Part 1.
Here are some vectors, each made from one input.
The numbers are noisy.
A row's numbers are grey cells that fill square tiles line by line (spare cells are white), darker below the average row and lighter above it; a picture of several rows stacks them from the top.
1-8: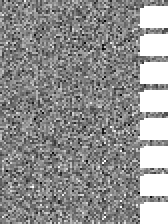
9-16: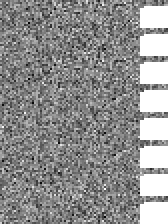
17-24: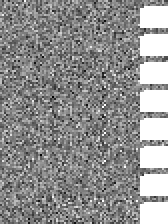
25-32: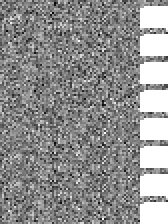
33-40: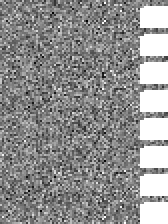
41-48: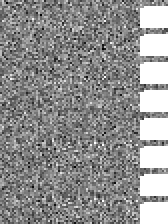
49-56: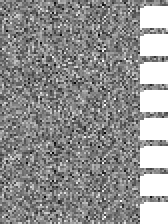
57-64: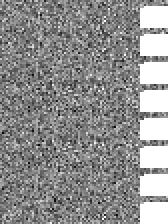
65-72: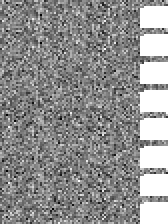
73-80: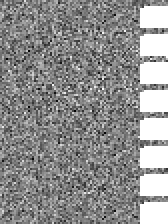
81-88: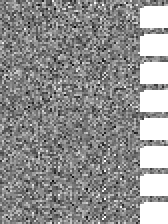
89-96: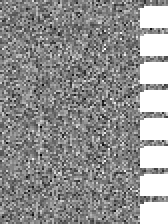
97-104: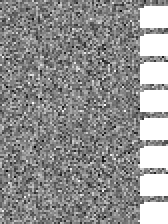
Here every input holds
either one of 4 labels and a point on a 5-point line, or a point on an 8-point line.
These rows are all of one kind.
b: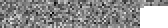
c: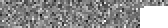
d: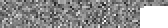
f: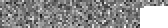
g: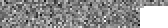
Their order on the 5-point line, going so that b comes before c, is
b, d, g, c, f.
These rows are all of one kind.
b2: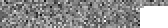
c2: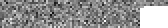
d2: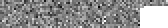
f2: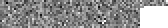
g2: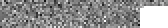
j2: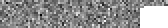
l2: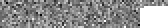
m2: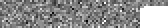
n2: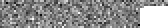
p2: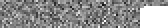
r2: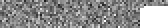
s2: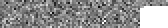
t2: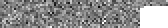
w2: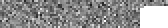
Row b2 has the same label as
c2, g2, l2 and n2.
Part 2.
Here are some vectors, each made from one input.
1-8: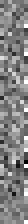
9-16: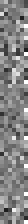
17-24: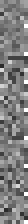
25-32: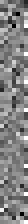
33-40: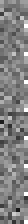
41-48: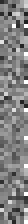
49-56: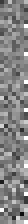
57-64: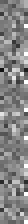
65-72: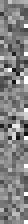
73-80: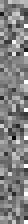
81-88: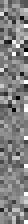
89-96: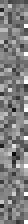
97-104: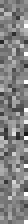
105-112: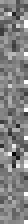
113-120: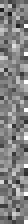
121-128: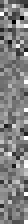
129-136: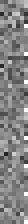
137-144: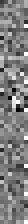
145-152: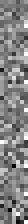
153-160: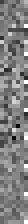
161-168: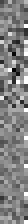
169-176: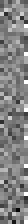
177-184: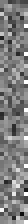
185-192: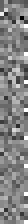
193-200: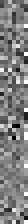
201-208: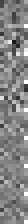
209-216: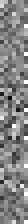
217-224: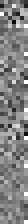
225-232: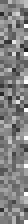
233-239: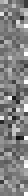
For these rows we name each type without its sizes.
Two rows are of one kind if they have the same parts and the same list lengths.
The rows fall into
4 kinds.
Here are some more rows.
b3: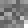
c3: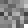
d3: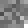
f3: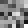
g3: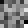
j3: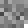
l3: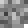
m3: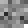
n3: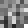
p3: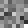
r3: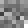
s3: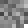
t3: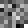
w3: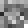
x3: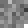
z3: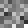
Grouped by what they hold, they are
b3, c3, d3, f3, j3, r3, s3, w3, x3
g3, n3
l3, m3, p3, z3
t3

